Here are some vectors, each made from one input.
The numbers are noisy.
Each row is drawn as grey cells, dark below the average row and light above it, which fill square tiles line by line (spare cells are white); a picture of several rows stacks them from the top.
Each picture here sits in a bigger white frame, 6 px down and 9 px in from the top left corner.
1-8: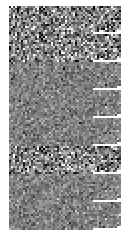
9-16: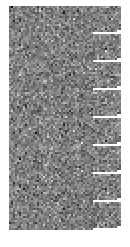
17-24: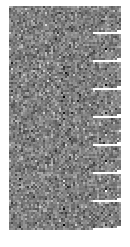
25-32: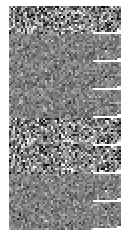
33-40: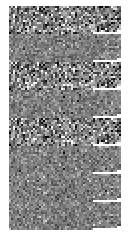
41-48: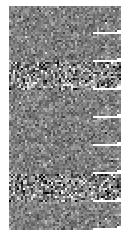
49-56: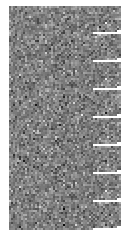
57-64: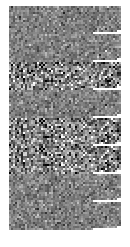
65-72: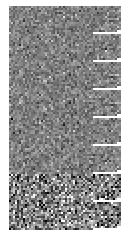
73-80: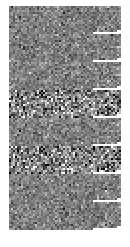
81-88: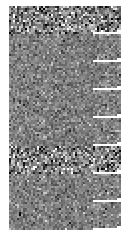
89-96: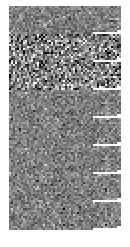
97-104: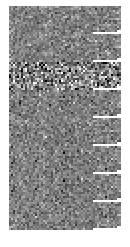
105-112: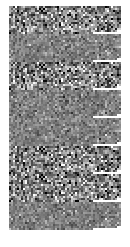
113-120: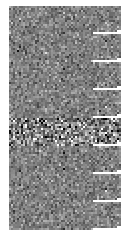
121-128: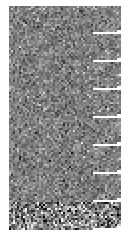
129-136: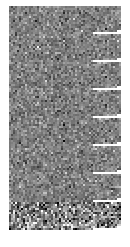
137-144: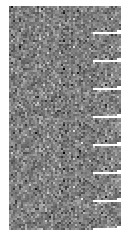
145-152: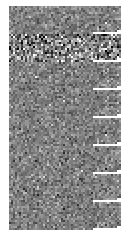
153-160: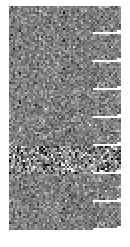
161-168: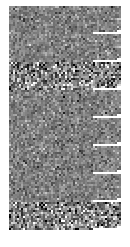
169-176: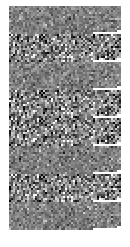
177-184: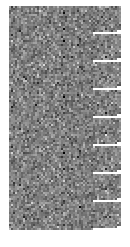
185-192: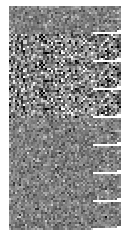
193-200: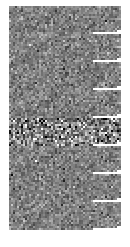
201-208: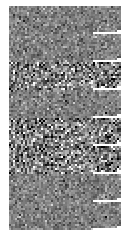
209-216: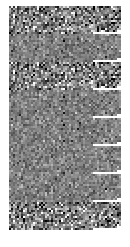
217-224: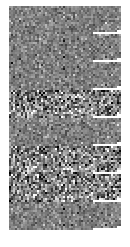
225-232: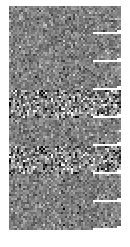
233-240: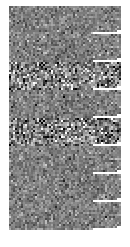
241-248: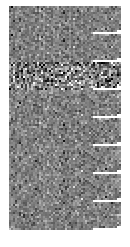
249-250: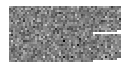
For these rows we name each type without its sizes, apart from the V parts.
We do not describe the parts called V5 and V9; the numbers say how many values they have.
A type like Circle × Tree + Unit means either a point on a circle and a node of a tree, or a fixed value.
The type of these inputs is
(Bool × Bool × Bool + Unit) × V9 + Line × V5.
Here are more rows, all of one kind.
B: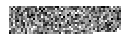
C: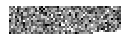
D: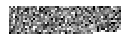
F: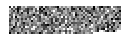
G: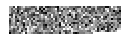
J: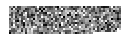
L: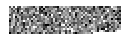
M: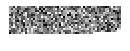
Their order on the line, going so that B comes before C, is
B, J, M, C, G, L, D, F.
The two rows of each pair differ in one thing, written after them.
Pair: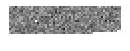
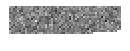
one of the three true/false values
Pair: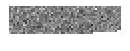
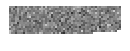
the value of V9
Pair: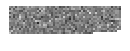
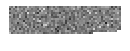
one of the three true/false values
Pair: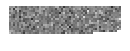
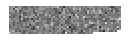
one of the three true/false values
